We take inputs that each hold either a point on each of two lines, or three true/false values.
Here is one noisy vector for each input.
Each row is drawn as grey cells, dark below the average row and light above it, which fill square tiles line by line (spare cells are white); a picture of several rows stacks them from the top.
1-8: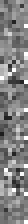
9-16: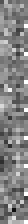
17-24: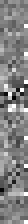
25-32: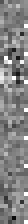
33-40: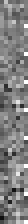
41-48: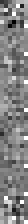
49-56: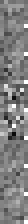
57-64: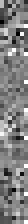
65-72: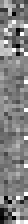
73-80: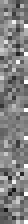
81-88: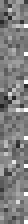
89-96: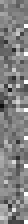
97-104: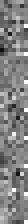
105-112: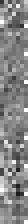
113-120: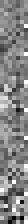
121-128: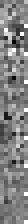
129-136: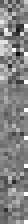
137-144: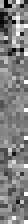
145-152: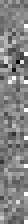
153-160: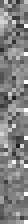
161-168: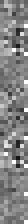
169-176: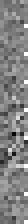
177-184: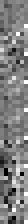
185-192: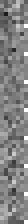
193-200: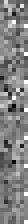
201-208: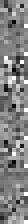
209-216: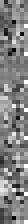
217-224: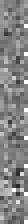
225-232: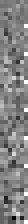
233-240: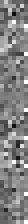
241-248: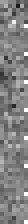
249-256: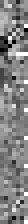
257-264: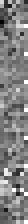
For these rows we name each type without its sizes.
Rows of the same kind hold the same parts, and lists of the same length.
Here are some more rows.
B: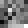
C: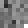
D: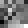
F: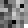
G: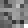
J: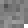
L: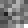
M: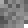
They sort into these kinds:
B, D, G, L
C, F, J, M

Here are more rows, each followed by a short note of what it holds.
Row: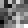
a point on each of two lines
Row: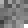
a point on each of two lines
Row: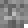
a point on each of two lines
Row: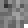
a point on each of two lines
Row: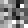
a point on each of two lines
